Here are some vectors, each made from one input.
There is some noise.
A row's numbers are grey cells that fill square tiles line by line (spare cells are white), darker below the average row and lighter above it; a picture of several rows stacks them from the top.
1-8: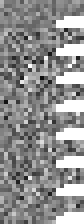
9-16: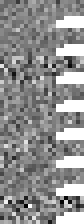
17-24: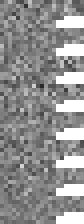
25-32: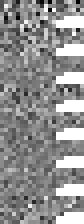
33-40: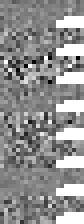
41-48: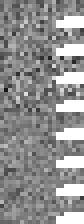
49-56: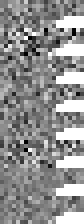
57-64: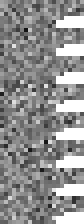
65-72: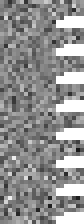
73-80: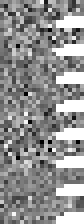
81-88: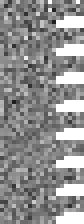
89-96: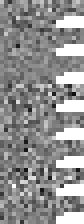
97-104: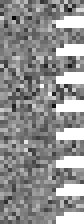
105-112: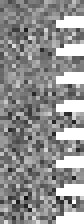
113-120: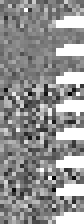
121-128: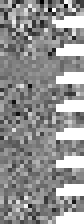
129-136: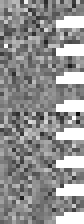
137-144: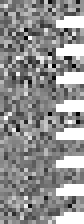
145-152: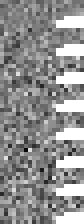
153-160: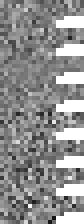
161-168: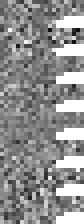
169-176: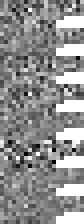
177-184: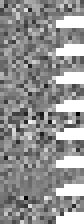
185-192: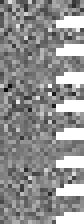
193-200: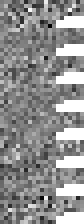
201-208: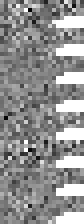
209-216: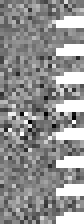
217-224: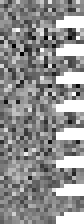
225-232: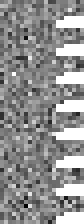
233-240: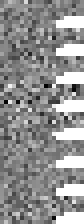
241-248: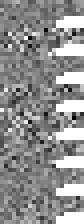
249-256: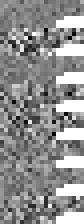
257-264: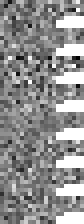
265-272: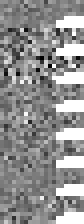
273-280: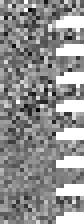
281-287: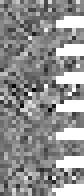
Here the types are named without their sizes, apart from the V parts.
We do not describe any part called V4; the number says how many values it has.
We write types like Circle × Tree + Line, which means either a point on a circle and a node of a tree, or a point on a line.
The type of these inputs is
(Label × (Line × Line + Unit) × V4 + Tree) × V4 × V4.
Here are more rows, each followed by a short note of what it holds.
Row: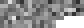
a label and three values of V4
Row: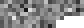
a label and three values of V4
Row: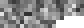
a node of a tree and two values of V4
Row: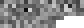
a node of a tree and two values of V4
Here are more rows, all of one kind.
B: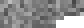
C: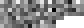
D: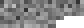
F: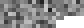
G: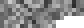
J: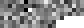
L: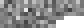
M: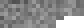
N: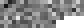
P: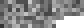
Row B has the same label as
C, J and L.
